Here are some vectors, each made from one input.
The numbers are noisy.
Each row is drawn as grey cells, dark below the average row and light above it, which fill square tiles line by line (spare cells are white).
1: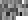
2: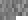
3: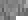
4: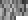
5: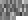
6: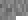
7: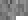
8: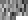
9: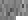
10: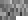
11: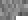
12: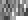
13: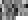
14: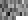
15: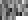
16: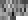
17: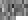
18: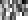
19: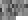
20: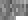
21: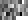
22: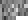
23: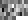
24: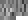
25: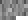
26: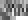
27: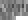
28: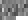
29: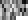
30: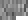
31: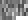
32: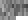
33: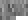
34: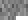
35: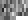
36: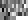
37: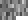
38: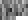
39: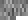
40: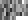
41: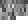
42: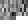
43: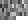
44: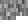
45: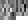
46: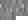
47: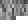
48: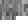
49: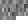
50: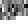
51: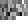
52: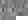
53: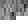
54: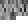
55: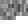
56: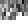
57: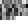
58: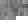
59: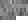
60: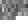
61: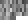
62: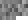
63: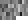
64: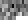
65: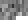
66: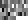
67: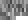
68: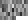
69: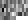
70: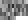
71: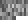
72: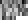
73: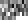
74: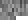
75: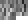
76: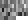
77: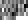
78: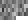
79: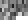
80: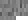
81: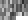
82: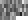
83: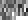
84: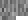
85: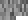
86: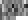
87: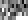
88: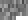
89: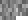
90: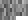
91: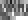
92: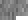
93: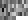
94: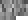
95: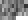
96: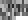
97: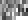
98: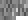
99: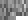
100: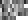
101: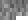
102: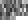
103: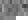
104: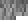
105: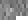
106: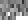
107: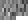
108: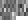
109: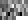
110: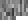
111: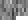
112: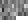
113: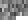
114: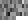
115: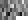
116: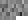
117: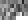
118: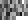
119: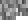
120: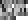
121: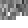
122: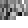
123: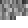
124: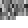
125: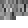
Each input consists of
one of 12 labels and a point on a 12-point line.
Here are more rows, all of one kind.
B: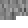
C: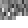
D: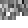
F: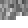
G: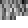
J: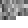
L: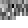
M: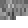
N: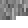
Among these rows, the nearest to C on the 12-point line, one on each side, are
G and N.
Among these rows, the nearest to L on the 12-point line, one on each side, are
D and J.
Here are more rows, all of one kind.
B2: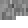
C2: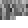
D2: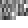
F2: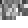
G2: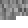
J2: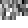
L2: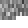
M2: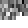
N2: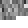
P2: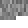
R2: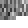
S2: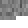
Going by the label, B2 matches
L2 and P2.
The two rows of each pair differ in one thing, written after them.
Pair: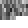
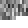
the place on the 12-point line
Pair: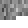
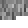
the label
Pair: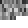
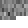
the place on the 12-point line
